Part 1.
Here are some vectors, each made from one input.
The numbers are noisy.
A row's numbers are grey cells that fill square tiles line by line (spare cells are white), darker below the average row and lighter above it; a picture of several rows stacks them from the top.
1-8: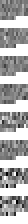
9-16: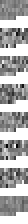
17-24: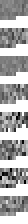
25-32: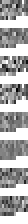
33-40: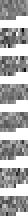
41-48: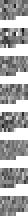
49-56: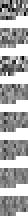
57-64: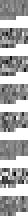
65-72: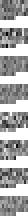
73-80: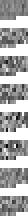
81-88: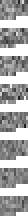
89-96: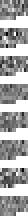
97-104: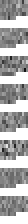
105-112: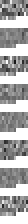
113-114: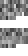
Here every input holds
a list of up to two points on a 7-point line.
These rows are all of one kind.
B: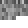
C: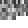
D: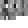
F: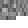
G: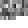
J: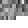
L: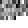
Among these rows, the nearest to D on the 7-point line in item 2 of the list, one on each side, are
C and F.
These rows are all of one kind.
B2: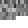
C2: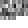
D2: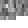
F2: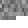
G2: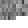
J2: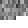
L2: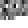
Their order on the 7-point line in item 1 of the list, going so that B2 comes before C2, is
B2, L2, F2, D2, C2, G2, J2.
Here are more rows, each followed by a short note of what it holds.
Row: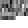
a list of one item
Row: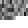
the empty list
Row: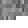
a list of two items
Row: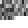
the empty list
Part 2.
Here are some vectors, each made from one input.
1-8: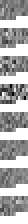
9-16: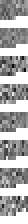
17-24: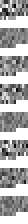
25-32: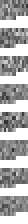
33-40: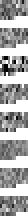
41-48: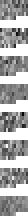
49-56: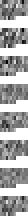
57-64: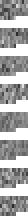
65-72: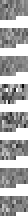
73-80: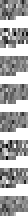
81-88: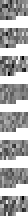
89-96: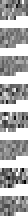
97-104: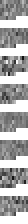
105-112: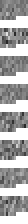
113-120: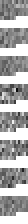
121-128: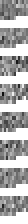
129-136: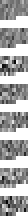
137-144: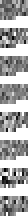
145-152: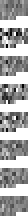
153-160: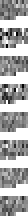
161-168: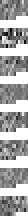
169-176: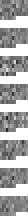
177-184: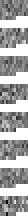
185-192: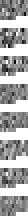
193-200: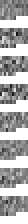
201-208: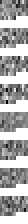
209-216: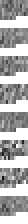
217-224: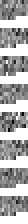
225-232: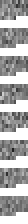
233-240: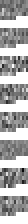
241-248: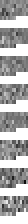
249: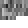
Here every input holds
a point on a 6-point circle and a true/false value.
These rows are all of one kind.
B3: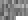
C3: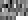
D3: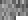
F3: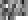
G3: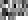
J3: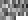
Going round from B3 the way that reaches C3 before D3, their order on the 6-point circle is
B3, G3, C3, J3, D3, F3.
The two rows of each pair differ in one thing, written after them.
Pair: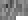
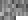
the true/false value
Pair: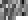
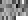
the place on the 6-point circle
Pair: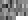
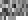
the place on the 6-point circle
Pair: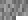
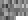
the true/false value
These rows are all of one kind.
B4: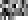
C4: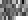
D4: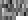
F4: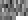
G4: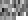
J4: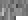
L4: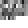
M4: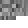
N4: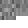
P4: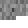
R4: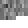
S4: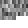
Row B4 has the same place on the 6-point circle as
C4 and F4.
